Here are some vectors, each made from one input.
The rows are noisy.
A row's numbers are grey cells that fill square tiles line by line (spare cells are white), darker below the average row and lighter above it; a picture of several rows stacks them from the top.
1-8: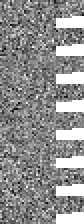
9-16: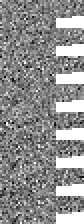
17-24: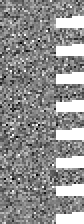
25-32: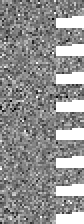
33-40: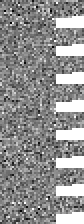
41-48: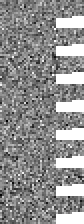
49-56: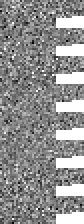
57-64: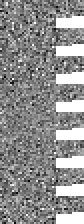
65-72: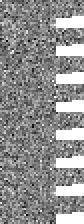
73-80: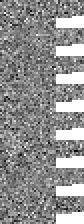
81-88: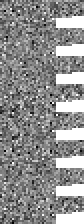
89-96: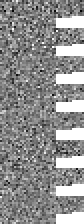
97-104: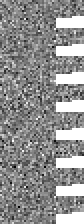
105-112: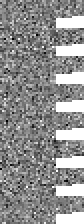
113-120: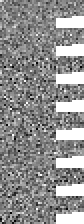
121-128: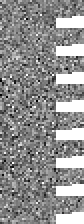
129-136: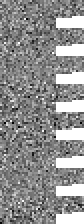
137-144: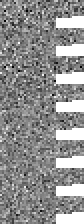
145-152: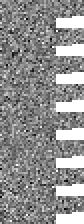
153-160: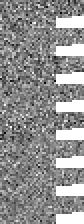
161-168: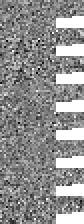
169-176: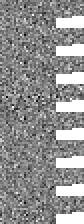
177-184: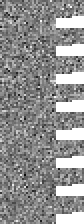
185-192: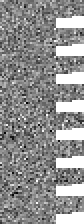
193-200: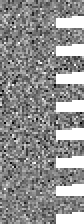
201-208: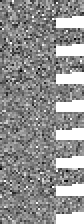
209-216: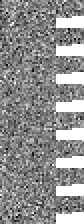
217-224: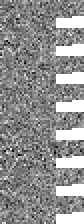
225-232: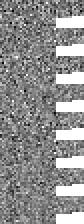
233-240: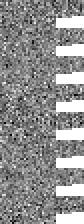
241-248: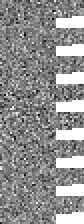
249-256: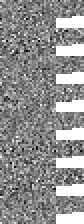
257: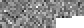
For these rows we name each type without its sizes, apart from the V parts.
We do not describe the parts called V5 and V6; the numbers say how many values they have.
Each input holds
either a node of each of three trees, or a value of V5 and two values of V6.
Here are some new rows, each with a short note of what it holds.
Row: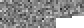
a node of each of three trees
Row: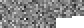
a node of each of three trees
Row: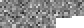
a node of each of three trees
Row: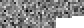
a value of V5 and two values of V6
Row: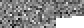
a value of V5 and two values of V6
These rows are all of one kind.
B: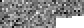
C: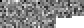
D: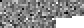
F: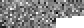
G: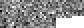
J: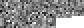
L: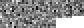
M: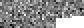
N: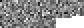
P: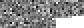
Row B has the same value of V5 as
D, N and P.
